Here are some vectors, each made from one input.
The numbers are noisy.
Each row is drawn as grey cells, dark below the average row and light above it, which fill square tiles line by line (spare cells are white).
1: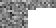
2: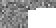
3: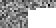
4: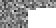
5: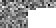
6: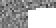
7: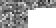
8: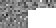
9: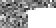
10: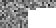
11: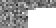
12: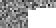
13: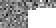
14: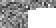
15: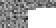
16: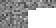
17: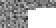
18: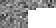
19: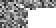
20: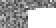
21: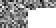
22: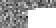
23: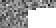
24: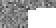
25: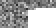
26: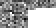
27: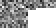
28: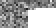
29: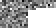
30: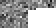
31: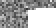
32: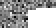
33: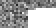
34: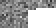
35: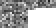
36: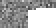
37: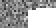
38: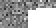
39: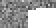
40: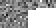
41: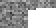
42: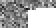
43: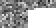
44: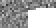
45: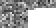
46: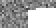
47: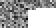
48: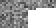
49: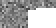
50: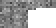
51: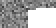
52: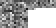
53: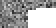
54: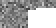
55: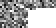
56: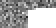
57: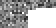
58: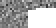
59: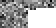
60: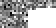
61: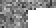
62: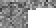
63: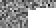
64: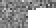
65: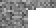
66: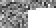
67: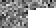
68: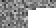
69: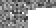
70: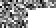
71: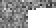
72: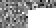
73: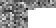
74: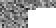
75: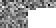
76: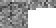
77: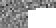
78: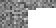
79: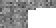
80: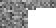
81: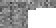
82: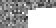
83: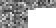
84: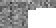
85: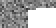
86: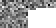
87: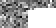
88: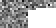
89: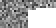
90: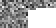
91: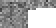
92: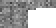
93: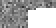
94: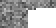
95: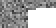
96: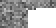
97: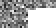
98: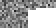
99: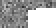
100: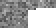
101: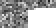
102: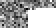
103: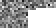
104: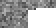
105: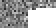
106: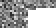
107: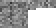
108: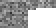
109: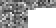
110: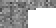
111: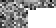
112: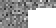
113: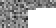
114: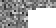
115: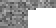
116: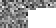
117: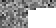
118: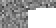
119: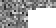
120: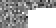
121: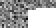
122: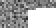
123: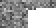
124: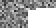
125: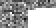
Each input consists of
a point on an 11-point line.
